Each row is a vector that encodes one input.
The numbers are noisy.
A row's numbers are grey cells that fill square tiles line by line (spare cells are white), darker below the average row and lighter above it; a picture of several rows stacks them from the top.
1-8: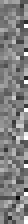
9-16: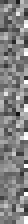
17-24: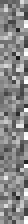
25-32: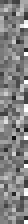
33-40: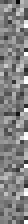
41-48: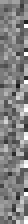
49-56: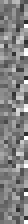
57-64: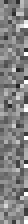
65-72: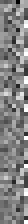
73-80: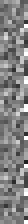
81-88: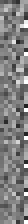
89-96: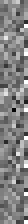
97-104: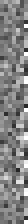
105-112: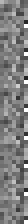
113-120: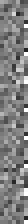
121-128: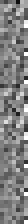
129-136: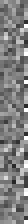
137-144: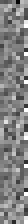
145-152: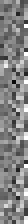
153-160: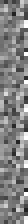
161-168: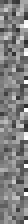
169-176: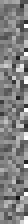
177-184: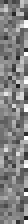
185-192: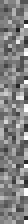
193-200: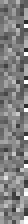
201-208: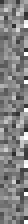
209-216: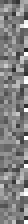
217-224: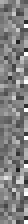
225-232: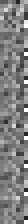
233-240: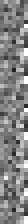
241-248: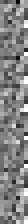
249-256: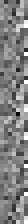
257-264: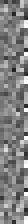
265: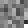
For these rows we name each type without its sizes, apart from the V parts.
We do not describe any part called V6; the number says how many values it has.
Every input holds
either a fixed value, or two labels, or two values of V6.
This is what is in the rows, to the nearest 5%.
A few of them hold a fixed value. About 55% of them hold two labels. The rest hold two values of V6.
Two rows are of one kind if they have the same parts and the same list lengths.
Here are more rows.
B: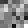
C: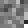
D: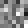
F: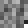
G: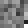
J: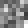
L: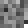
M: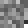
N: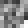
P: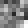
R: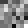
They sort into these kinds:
B, R
C, F, G, L, M
D, J, N, P

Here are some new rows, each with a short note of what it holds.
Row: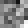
two values of V6
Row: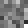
two labels
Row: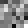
a fixed value
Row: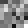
a fixed value
